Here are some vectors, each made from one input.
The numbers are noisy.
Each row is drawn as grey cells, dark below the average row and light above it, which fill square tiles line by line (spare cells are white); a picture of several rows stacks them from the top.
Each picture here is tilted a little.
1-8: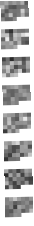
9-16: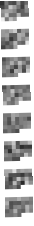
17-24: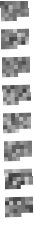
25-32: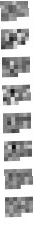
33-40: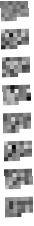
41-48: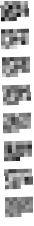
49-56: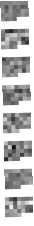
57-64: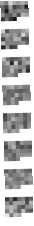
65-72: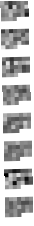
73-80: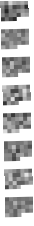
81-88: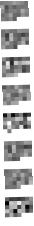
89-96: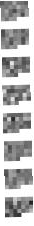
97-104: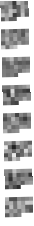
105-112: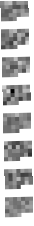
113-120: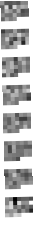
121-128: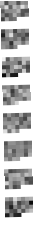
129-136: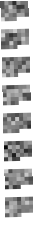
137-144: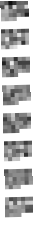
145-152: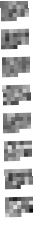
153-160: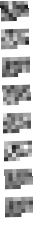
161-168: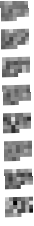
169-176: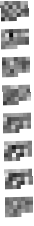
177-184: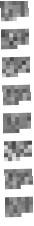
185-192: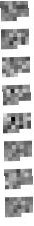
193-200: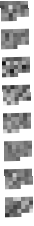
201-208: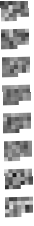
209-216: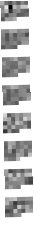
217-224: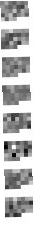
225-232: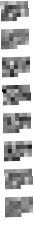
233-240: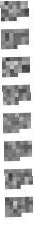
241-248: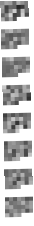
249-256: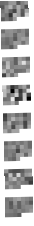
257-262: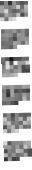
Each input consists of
either a point on a 4-point line, or a list of up to two points on a 6-point line.
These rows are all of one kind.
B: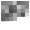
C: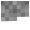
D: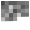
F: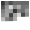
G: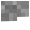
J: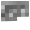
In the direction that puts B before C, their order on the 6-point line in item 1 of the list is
F, D, J, B, G, C.
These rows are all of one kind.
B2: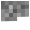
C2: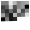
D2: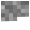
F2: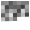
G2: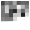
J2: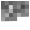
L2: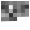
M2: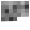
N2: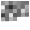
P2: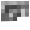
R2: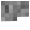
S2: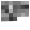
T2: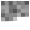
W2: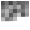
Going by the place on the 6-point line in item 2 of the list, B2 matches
L2, P2 and W2.
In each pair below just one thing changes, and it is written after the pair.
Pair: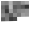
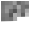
the place on the 6-point line in item 2 of the list
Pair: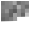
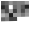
the place on the 6-point line in item 1 of the list
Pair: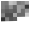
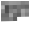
the place on the 6-point line in item 2 of the list
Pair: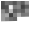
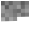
the place on the 6-point line in item 1 of the list
